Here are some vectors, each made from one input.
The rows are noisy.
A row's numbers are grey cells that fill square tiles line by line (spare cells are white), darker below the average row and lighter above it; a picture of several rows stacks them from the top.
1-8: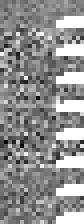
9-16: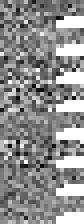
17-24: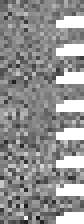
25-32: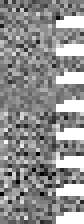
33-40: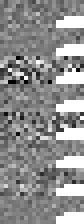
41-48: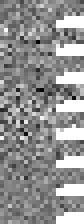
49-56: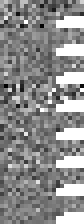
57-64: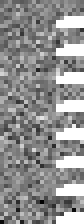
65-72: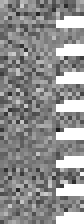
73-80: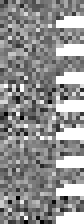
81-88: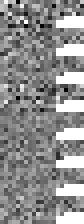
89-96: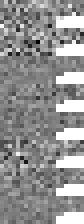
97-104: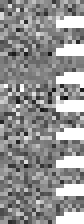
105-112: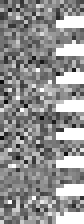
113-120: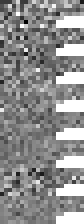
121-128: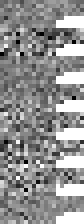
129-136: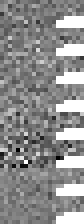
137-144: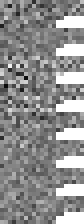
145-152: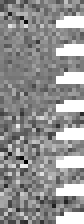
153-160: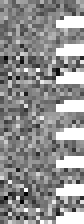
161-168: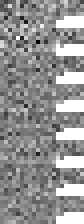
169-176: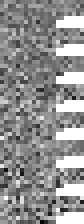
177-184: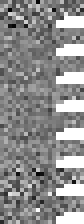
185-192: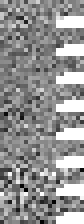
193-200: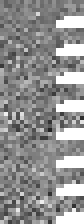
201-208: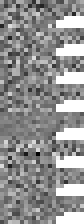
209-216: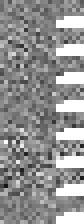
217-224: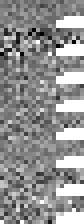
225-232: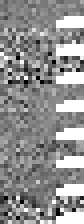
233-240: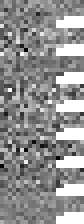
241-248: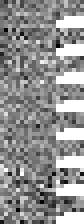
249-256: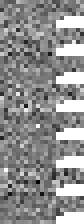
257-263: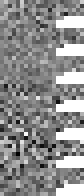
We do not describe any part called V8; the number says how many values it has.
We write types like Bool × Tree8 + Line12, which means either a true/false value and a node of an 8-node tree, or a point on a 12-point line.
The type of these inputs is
List2(Line10 × V8) + Tree9.
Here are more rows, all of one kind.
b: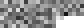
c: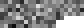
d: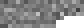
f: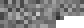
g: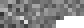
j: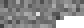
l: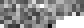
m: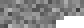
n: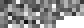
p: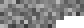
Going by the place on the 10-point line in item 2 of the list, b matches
f and j.
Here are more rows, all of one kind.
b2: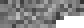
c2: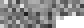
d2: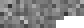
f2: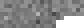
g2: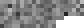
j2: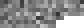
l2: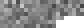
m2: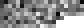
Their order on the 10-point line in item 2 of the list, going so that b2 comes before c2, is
b2, m2, j2, d2, g2, c2, f2, l2.
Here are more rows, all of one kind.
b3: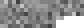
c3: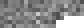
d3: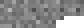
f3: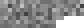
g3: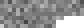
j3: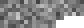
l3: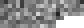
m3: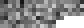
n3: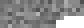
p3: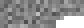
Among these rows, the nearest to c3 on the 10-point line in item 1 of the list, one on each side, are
b3 and p3.
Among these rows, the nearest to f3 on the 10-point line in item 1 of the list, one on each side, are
j3 and l3.
